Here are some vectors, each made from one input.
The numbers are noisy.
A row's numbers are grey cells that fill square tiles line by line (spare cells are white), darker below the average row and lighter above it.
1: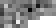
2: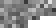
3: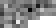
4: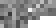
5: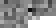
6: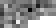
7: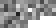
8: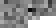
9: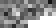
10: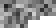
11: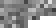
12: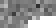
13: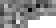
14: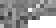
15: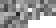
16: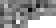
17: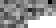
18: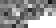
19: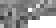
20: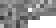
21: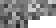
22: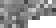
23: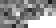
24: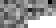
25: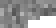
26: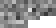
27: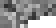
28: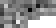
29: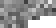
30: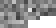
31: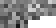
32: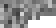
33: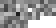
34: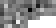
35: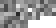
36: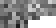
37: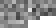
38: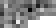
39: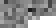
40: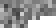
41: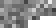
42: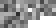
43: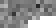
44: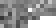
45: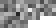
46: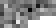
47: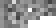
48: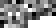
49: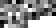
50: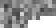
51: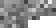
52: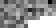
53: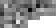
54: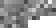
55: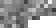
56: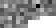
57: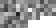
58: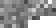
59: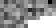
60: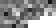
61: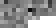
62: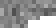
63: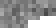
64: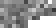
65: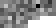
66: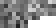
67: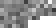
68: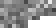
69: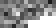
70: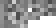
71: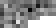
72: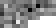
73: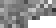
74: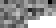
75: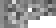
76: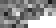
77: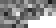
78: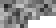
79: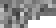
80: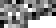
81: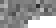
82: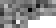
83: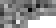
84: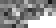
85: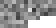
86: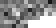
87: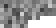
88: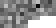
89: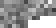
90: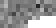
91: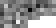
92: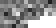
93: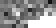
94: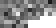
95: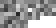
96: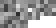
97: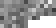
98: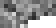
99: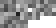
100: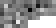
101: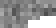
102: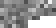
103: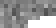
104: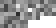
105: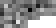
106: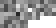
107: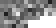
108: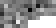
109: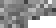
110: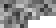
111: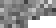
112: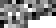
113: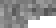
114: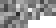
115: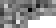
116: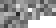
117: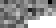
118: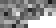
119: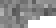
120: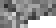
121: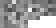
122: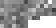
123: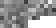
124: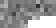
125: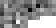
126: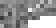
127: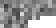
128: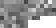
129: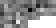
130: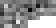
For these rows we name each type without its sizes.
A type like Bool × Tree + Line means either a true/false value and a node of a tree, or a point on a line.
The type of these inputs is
Tree + Unit.
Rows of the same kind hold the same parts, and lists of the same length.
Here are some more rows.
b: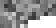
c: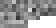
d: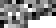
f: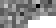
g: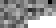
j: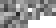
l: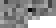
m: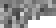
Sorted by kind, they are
b, c, f, g, j, l, m
d

